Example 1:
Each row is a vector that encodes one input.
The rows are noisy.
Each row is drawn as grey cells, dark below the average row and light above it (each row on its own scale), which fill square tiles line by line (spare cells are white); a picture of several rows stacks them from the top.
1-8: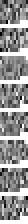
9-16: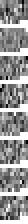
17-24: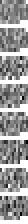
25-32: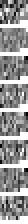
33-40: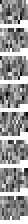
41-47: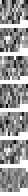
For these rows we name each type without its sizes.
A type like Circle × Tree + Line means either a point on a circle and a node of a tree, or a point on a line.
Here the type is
Line + Tree.
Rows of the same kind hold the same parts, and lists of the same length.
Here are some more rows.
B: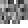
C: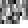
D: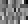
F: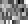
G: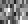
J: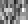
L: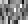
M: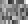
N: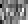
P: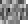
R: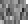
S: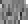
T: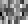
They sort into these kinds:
B, F, L, M, P, R, S, T
C, D, G, J, N

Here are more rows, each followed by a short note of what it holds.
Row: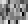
a node of a tree
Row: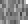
a node of a tree
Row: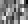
a point on a line
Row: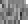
a node of a tree
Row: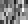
a point on a line
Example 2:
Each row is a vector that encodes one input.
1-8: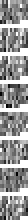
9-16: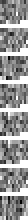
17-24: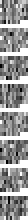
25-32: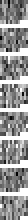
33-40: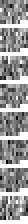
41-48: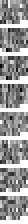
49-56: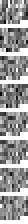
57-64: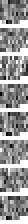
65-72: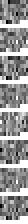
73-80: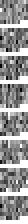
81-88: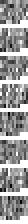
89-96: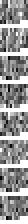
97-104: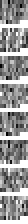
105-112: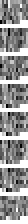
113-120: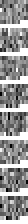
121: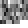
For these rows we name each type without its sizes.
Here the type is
Bool × Line.
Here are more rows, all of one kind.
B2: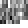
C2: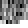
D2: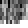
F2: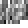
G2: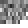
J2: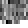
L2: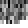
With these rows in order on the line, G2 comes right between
C2 and D2.
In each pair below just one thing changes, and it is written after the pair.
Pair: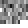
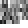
the place on the line
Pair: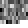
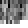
the place on the line
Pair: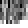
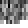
the place on the line
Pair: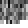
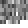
the true/false value
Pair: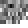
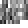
the place on the line
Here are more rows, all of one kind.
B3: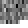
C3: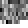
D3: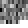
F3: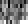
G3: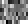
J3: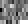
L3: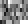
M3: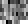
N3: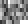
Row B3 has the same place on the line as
L3 and N3.
